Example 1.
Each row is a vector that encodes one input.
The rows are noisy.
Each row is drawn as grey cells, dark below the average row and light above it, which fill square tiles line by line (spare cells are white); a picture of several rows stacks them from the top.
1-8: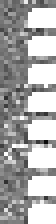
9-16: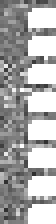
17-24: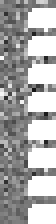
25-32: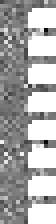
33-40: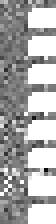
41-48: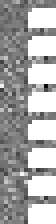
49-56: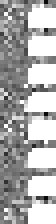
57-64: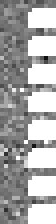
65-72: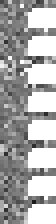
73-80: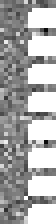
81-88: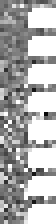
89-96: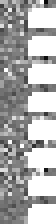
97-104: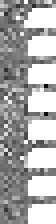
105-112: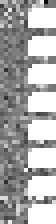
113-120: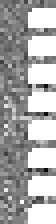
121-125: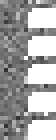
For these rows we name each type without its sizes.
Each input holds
a label and a true/false value.
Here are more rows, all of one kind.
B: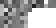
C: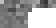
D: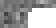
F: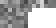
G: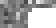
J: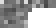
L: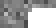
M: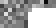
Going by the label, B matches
D and M.
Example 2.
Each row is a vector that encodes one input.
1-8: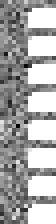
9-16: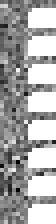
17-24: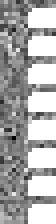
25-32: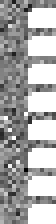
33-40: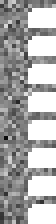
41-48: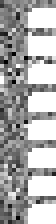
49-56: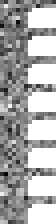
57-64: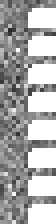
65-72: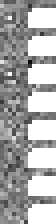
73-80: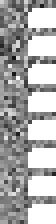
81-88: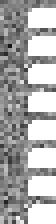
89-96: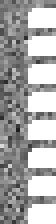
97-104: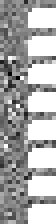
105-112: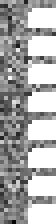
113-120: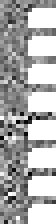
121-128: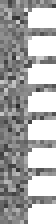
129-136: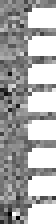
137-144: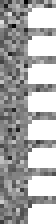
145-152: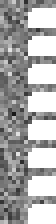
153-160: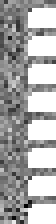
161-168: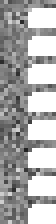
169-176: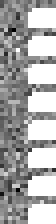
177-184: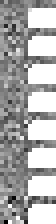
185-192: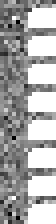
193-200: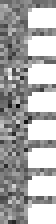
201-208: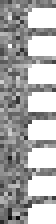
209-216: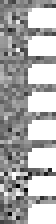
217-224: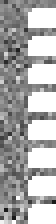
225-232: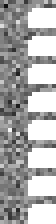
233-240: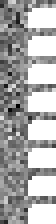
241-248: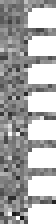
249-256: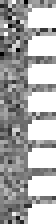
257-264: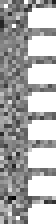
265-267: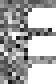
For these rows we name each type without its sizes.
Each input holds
either a fixed value, or a label and four true/false values.
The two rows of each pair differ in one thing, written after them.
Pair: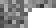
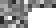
one of the four true/false values
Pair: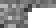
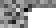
one of the four true/false values
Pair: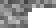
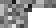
one of the four true/false values
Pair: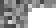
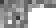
one of the four true/false values
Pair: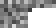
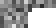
one of the four true/false values
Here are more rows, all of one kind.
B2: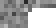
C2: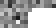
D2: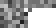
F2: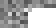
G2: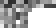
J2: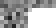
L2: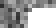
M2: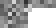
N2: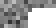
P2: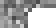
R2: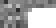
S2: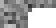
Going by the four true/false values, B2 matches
F2, M2, N2 and S2.
